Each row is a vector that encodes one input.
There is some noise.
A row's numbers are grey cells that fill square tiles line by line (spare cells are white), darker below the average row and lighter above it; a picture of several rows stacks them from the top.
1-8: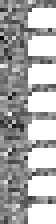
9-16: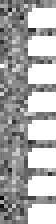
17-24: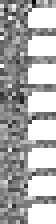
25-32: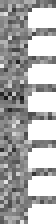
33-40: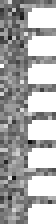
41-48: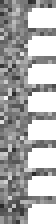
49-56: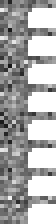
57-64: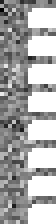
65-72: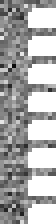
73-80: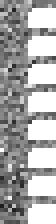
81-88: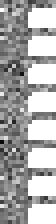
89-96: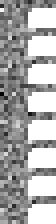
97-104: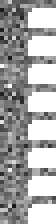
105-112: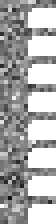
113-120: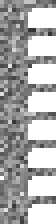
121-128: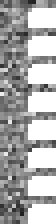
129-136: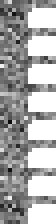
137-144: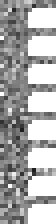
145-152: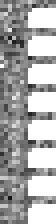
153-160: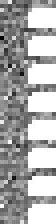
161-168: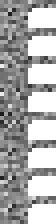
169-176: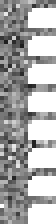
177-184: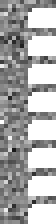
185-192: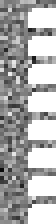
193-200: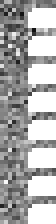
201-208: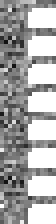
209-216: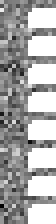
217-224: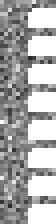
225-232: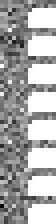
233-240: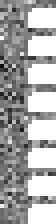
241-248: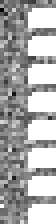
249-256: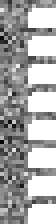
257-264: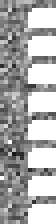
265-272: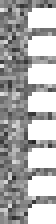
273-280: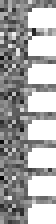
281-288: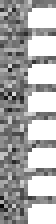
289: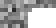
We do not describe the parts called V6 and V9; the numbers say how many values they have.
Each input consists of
either a point on a 5-point line, a value of V6 and a value of V9, or a list of up to two points on an 8-point line.
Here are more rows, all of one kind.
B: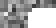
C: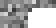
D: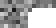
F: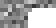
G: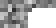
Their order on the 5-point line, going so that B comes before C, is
B, D, C, G, F.
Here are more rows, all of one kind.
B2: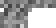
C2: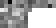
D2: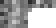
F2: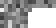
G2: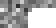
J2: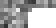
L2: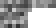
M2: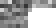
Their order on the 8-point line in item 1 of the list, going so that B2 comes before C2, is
L2, M2, F2, B2, G2, C2, J2, D2.
